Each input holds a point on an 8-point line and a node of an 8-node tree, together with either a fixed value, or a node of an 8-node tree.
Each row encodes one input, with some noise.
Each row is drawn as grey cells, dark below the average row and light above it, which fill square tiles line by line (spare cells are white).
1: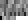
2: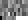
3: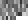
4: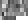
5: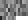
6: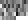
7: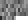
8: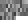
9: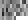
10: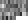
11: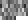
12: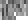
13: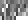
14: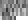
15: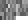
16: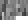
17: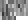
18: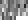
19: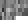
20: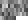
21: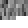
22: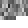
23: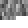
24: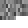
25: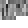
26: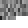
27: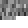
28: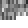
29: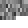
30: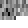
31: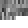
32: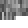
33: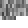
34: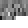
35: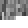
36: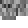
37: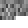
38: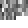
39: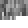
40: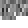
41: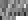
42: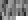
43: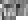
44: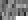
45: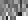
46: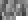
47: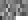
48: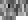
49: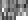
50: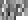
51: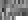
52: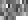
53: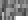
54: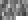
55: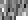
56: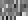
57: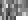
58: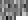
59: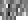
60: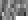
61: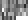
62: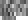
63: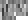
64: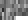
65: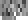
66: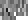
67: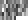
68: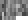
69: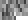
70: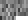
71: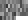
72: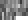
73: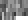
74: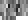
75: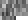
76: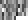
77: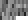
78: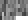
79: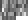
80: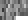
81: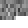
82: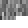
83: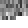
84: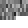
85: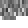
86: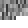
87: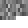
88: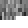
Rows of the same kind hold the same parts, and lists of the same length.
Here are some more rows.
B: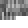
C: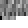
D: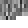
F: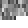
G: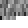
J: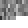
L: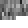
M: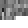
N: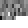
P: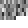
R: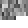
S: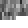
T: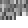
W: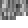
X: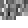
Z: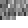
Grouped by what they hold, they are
B, C, G, J, L, M, N, S, Z
D, F, P, R, T, W, X

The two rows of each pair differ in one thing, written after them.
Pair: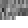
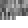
the node of the tree
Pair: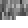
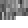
the place on the 8-point line
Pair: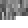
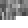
the node of the tree
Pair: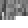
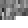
the node of the tree
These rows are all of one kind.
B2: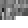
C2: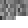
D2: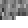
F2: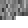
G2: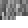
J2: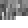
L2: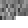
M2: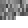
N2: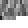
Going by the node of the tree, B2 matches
D2 and F2.
